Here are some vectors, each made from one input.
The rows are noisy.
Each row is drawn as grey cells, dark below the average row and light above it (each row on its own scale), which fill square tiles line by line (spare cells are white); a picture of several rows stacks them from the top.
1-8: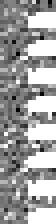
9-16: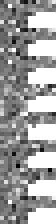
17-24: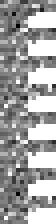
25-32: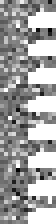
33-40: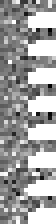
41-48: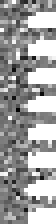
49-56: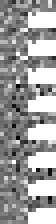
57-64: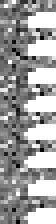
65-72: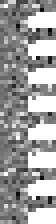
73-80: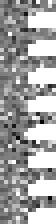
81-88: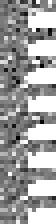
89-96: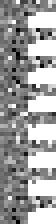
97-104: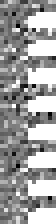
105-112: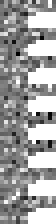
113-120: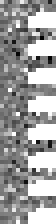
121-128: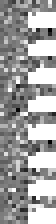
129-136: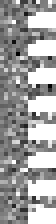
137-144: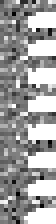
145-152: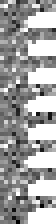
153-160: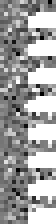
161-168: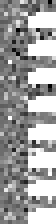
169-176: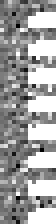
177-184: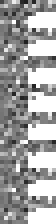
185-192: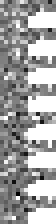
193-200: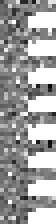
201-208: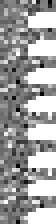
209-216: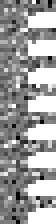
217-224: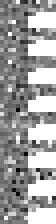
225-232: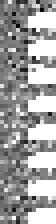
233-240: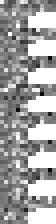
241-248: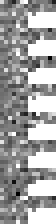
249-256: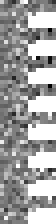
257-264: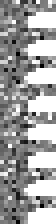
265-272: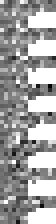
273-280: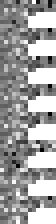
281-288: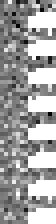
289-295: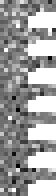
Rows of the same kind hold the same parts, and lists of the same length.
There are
3 kinds of row.
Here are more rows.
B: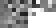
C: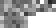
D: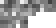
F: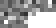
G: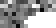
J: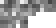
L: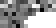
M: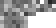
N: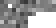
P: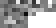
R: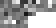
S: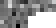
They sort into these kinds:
B, F, G, L, N, P, R, S
C, M
D, J

